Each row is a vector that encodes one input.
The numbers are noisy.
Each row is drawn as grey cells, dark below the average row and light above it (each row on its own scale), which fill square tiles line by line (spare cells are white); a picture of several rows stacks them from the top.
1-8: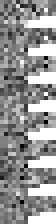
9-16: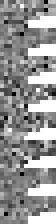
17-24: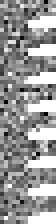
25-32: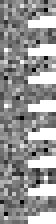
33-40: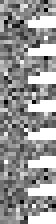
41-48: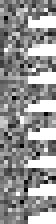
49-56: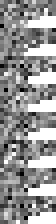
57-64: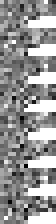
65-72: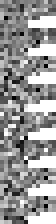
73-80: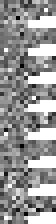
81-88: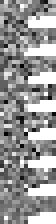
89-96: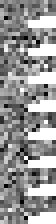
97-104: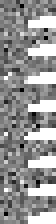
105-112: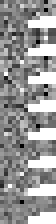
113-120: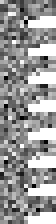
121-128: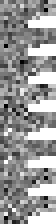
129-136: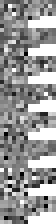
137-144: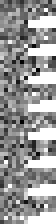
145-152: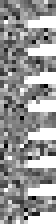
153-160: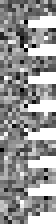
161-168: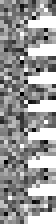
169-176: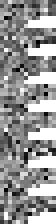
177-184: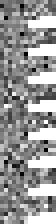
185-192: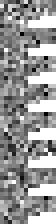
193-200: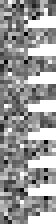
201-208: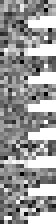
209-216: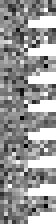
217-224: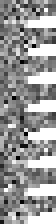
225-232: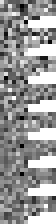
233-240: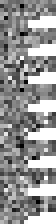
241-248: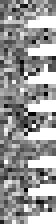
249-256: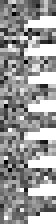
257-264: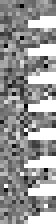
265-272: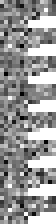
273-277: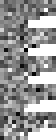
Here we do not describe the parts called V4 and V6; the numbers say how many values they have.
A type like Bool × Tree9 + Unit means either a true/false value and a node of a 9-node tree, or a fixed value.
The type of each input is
Bool × Label5 × (Tree11 + V6) × V4 + Tree9 + Unit.
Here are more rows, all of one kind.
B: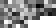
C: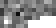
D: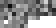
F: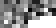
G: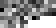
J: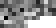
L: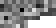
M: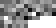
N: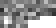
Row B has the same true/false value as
G and L.
